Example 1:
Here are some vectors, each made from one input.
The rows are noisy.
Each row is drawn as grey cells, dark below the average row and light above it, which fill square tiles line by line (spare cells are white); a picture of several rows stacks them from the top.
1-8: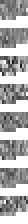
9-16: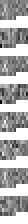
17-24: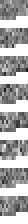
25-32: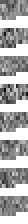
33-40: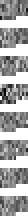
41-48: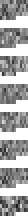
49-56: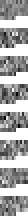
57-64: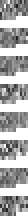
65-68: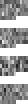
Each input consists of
either a point on a 5-point circle, or a point on a 6-point line.
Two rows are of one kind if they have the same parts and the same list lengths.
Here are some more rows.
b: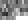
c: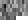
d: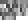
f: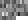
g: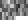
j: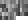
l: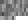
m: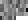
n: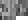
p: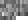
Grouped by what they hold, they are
b, c, d, l
f, g, j, m, n, p

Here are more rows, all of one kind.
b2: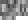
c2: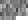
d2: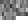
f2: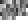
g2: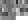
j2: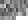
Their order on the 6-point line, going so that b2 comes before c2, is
g2, b2, d2, j2, f2, c2.
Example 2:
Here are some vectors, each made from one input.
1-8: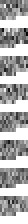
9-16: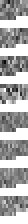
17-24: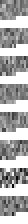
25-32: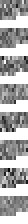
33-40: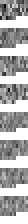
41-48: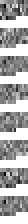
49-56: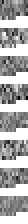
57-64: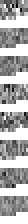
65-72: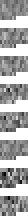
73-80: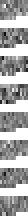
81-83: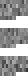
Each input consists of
a list of up to two points on a 5-point circle.
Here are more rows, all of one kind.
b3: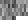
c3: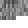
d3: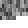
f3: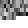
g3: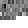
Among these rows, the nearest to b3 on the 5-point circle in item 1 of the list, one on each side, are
c3 and d3.
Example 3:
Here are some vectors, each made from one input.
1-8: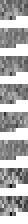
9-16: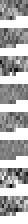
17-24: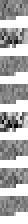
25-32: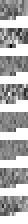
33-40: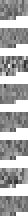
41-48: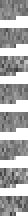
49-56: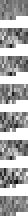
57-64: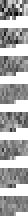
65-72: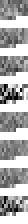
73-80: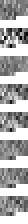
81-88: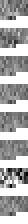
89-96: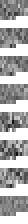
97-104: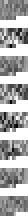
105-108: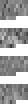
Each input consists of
either a fixed value, or one of 8 labels and a true/false value.
